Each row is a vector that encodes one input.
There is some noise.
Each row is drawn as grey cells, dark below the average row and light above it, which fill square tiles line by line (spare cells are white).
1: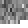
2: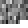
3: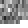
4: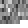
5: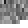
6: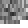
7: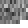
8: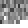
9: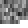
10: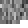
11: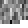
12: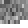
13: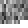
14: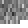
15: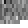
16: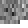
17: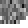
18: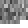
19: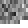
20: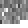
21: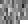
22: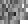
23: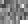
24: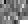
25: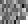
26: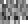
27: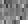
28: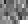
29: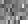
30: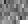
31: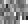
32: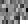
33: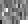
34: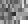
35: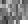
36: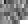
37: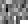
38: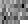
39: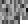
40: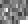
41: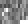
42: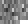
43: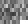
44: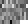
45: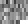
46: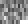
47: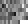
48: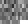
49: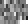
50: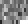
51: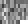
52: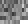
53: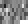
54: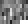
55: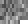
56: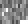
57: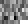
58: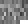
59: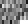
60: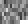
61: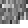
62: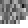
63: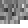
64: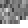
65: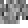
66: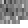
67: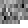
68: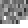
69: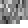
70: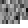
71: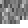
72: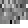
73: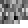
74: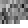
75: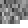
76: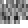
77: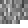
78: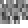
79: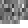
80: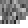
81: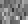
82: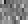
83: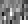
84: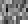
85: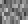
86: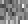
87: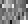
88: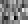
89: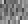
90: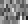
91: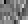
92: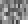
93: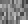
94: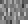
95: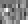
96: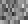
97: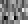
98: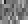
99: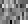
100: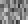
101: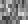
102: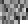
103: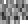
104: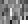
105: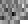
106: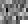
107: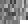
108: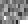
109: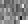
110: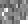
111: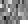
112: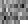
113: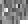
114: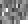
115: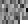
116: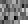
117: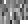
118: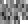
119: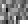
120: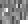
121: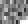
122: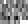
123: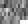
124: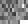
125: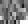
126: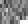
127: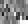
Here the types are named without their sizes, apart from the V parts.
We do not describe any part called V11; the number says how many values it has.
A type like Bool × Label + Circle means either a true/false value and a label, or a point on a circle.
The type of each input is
Line × (Line + V11).
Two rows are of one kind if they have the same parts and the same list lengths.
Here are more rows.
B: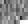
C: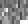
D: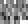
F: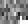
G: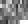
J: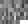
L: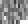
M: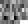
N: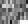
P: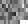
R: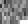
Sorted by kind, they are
B, C, L, P, R
D, F, G, J, M, N

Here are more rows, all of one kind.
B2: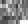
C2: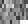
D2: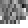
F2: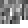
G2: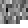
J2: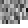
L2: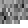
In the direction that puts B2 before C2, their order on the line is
B2, F2, L2, D2, G2, J2, C2.
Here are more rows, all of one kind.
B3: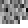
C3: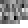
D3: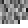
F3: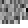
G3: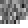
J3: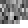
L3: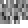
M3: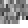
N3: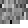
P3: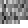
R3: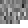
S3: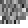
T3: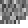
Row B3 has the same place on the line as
N3 and R3.
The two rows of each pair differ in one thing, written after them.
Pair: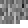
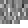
the place on the line
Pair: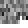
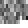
the place on the line
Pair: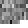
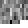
the value of V11
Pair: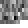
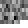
the place on the line
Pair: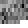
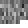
the value of V11
